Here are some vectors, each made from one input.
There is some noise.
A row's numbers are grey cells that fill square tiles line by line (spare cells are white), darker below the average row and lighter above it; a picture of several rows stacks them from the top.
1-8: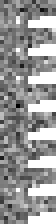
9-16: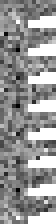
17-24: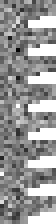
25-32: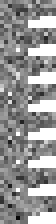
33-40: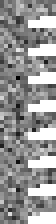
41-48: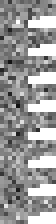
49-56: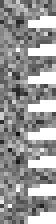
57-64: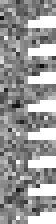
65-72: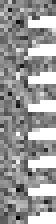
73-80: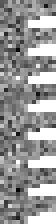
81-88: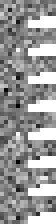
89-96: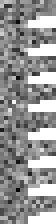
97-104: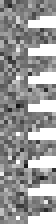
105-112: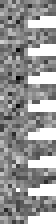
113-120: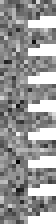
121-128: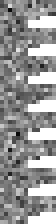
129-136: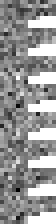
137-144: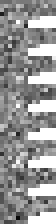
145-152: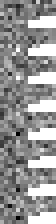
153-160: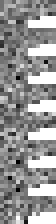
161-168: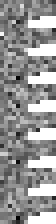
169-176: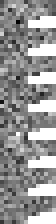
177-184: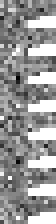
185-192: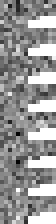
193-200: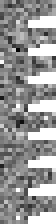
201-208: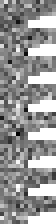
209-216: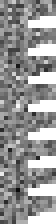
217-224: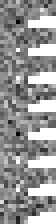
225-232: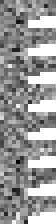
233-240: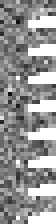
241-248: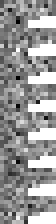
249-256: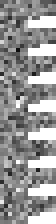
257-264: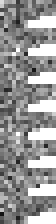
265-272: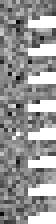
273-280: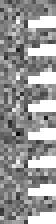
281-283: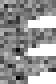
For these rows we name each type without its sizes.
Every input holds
a point on a line and a true/false value, together with either a point on a circle, or a fixed value.
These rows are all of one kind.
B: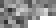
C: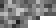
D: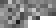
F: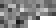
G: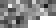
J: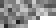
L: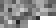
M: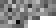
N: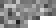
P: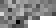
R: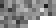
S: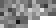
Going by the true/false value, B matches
G, J, R and S.
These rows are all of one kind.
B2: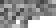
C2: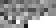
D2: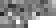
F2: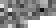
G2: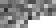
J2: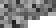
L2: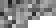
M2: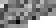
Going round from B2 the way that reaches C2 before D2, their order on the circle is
B2, C2, L2, F2, M2, J2, G2, D2.
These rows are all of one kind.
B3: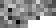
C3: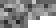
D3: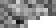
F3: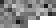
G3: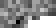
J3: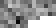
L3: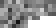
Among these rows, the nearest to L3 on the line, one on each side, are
F3 and J3.
